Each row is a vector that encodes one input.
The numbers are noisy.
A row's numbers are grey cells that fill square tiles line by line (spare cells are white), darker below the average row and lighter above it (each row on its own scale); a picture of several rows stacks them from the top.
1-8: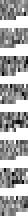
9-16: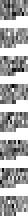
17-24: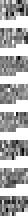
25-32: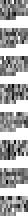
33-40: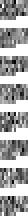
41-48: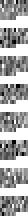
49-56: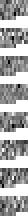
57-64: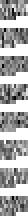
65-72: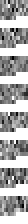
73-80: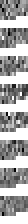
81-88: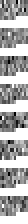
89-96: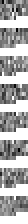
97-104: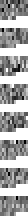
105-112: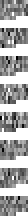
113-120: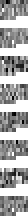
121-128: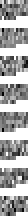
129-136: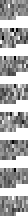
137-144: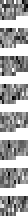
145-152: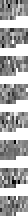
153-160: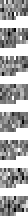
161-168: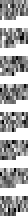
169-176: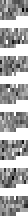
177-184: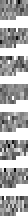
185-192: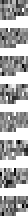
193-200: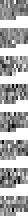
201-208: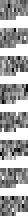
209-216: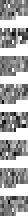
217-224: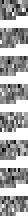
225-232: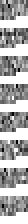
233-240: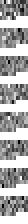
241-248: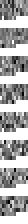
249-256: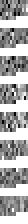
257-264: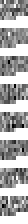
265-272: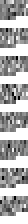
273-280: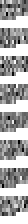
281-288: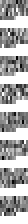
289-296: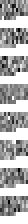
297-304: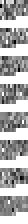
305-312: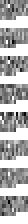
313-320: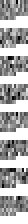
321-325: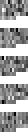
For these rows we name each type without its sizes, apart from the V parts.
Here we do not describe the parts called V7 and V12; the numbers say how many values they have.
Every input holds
a point on a line and a value of V7, together with either a point on a line, or a value of V12.
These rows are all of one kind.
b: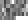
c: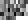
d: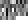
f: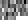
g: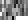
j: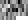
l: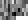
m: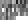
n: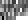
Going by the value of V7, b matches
c and l.
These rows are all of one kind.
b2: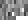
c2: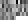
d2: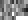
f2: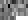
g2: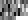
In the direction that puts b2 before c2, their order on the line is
g2, f2, b2, d2, c2.
